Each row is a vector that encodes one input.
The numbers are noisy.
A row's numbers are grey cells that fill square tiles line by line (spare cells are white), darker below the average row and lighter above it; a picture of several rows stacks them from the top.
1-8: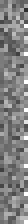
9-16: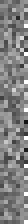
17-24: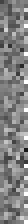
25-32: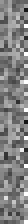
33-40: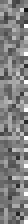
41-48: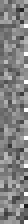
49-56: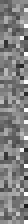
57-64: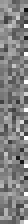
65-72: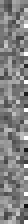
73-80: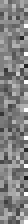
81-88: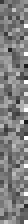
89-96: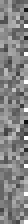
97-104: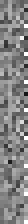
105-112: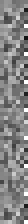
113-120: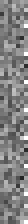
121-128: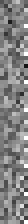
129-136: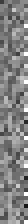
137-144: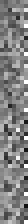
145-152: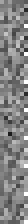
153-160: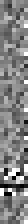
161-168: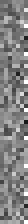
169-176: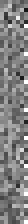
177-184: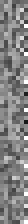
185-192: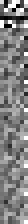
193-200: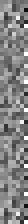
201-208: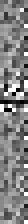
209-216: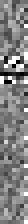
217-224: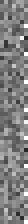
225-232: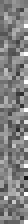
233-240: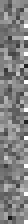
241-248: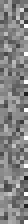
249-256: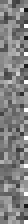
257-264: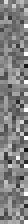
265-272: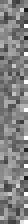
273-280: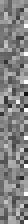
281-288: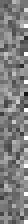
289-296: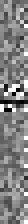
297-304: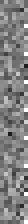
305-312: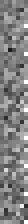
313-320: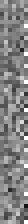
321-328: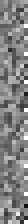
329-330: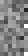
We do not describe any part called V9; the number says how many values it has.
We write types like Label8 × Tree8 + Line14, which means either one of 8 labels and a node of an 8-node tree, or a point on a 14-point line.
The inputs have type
List2(Bool × V9).
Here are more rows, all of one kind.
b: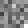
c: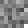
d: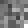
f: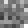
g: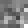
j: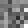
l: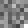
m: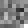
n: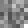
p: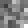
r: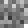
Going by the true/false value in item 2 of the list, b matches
d and m.
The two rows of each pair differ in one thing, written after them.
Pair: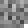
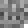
the value of V9 in item 2 of the list
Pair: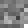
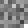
the value of V9 in item 1 of the list
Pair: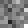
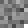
the true/false value in item 1 of the list
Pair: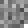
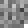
the true/false value in item 2 of the list
